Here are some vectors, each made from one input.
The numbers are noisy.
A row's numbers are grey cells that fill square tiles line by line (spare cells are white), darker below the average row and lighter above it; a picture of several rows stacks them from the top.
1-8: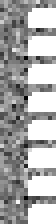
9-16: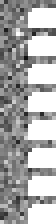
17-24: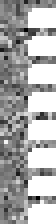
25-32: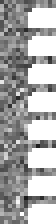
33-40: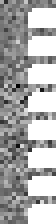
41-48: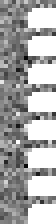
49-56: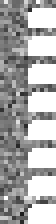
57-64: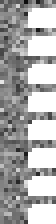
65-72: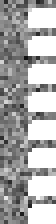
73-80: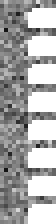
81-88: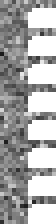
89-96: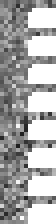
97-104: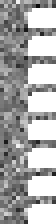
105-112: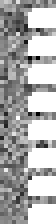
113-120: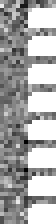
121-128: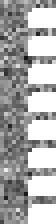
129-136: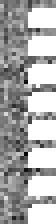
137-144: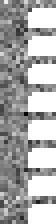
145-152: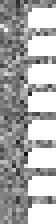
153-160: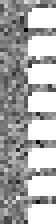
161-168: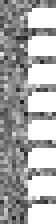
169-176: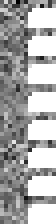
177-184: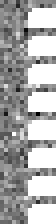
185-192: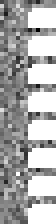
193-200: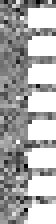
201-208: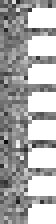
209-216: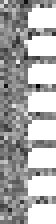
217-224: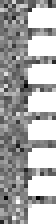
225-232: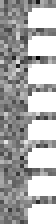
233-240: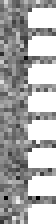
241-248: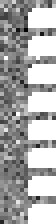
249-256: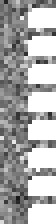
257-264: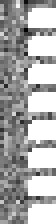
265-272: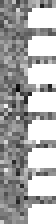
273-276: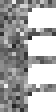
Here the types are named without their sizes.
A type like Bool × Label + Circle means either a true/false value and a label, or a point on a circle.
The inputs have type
(Line × Line + Unit) × List(Circle).
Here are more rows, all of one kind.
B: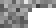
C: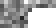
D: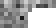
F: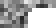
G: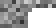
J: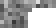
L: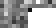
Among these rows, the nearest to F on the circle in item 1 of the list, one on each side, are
C and D.
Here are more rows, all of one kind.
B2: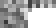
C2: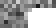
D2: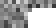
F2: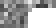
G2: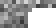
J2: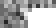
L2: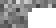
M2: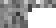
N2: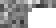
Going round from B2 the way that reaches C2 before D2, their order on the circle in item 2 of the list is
B2, L2, F2, N2, C2, D2, M2, G2, J2.
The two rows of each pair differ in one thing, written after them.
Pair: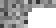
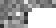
the place on the circle in item 1 of the list
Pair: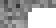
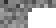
the place on the circle in item 2 of the list
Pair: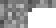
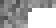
the place on the circle in item 1 of the list
